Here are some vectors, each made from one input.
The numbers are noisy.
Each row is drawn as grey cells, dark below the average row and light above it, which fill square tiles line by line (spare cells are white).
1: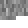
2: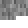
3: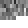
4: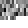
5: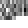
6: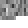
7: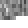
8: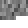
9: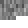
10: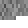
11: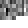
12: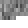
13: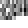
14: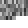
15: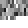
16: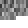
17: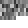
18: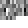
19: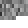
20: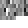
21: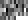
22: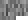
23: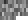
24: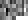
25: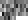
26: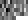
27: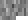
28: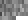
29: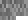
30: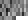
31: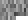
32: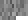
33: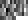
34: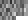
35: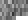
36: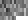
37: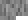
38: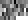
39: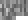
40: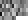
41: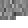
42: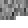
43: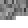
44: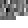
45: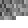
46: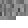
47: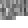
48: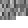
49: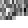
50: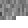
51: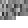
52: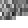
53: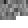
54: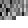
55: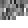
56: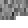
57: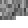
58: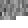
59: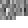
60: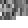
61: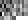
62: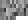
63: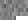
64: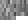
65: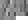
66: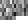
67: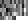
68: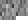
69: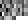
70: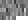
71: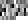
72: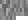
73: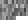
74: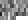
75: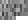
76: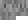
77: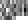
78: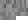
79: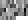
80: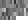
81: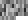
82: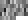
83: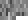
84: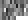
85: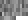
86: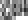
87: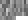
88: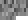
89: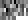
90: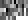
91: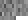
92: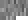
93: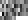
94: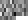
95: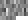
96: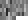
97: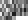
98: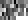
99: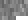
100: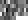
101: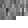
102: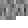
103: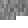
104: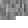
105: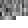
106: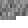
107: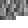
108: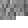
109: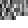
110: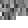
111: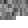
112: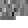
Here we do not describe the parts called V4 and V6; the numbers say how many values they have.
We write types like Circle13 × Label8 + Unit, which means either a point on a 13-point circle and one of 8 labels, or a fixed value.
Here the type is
Bool × Bool × Bool × V4 + Circle5 + V6.
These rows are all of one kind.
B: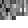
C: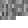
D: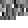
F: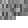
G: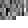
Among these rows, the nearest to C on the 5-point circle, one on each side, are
B and F.
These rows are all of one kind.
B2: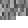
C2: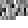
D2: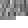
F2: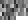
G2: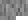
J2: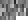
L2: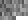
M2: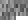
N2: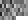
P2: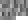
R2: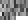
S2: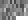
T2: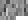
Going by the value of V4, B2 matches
D2, J2, M2 and R2.
